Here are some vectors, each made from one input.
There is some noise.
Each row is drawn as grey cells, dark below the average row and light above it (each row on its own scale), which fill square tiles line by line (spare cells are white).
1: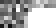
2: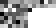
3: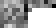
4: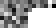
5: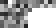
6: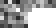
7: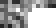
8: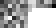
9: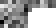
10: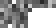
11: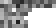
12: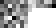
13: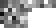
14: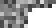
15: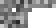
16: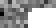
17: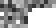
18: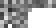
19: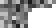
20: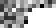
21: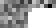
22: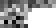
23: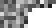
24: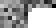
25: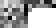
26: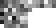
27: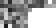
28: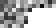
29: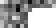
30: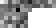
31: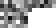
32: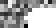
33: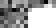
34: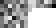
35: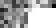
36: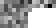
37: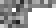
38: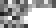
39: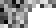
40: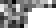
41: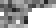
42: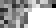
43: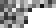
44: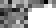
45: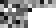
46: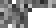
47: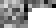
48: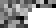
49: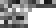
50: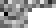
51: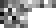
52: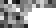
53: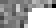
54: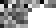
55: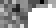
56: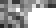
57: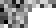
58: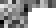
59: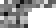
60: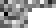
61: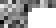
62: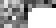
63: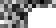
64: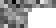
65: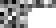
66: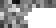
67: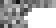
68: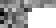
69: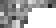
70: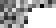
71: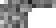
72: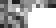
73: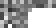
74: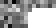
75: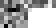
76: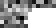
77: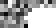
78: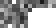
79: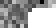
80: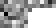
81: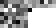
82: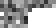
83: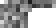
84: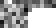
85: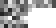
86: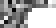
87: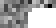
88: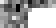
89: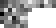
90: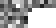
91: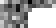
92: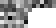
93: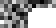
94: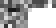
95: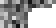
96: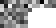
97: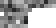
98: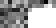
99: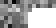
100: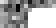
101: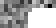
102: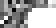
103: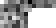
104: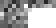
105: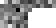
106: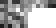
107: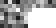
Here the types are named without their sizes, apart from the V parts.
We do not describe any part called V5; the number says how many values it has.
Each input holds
a label, together with either a node of a tree, or a value of V5.
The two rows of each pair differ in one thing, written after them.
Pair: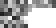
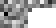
the label
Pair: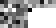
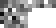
the label
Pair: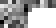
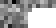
the label
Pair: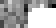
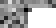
the value of V5
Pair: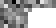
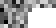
the value of V5
